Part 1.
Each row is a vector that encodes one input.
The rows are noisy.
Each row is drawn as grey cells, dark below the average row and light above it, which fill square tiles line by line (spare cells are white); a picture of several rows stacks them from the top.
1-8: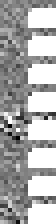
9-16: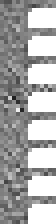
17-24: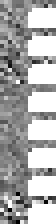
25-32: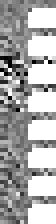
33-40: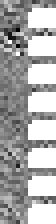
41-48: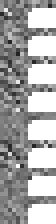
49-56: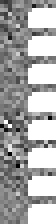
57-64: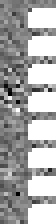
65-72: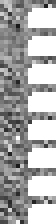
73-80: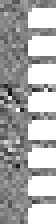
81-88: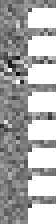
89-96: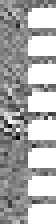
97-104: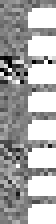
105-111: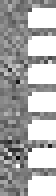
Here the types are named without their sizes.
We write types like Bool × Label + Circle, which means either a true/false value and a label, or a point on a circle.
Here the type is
List(Circle).
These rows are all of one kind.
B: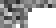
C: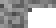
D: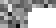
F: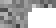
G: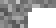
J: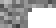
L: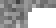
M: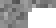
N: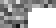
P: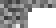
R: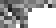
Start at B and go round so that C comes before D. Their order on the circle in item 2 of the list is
B, P, C, D, M, N, J, F, G, R, L.
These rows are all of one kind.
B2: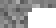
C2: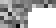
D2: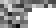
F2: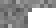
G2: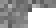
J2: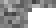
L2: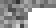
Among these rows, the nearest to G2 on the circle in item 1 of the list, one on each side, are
B2 and C2.
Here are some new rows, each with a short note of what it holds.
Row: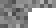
a list of two items
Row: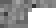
a list of one item
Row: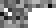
the empty list
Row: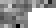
the empty list
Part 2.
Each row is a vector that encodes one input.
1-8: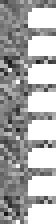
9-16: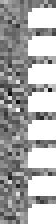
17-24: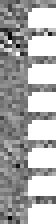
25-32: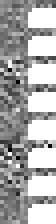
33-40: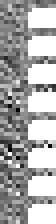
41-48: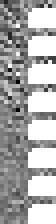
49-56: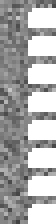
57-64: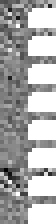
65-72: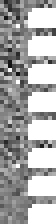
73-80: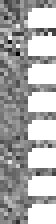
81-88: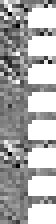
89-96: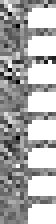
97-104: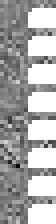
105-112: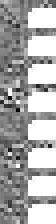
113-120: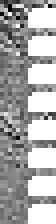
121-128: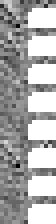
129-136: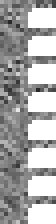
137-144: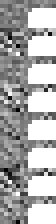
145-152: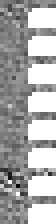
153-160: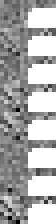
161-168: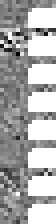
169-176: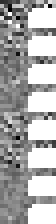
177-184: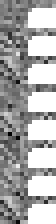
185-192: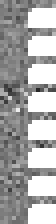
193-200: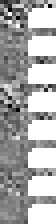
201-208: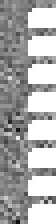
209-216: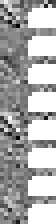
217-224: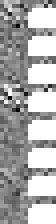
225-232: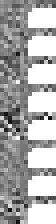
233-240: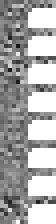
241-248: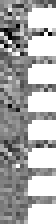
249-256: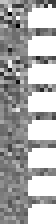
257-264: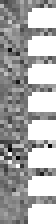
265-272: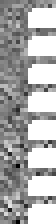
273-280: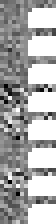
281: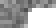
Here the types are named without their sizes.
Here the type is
Bool × (Circle + Unit).
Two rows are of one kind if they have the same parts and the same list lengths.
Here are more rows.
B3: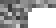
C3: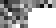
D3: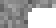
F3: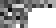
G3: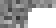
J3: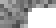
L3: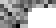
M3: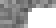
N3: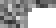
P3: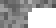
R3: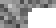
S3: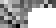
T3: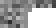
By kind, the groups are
B3, C3, D3, F3, N3, P3, R3, S3, T3
G3, J3, L3, M3

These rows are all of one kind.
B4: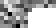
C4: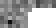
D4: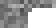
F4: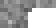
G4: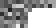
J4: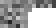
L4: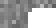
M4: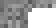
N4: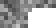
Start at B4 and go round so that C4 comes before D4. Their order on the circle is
B4, F4, N4, L4, J4, C4, G4, D4, M4.
